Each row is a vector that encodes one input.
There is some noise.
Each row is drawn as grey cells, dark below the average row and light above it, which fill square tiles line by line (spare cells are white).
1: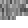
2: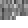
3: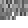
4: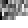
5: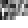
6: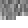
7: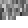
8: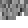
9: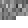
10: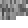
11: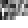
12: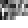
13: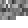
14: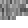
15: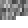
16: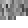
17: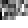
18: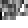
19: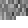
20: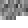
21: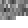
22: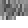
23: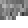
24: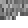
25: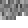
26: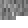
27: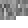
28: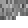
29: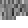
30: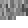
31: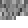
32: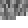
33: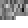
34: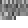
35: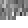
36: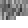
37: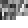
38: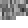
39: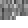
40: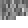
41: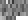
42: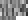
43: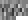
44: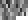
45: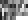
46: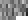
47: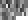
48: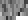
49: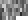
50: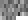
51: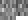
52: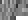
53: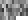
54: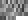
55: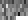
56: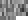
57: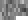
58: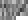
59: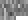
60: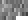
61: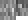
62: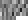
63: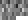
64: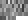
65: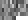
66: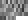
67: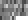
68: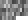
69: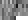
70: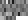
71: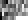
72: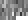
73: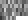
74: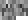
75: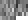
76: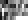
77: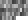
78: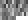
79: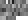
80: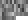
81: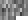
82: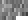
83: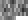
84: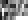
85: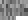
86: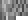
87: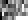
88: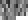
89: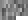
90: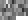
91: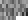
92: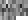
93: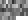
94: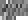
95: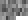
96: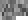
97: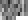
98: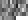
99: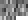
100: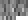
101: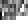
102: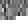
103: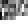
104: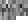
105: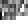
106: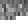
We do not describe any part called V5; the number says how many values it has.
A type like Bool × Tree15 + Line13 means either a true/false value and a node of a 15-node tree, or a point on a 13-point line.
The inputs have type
Line3 × Line4 × List2(Bool × V5).
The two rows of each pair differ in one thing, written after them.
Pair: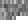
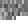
the value of V5 in item 2 of the list
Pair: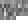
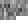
the value of V5 in item 2 of the list
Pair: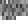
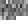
the place on the 4-point line
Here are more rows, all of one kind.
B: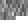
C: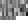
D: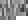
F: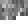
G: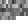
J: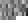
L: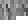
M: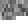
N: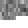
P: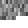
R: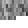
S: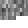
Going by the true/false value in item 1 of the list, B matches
F, P and S.
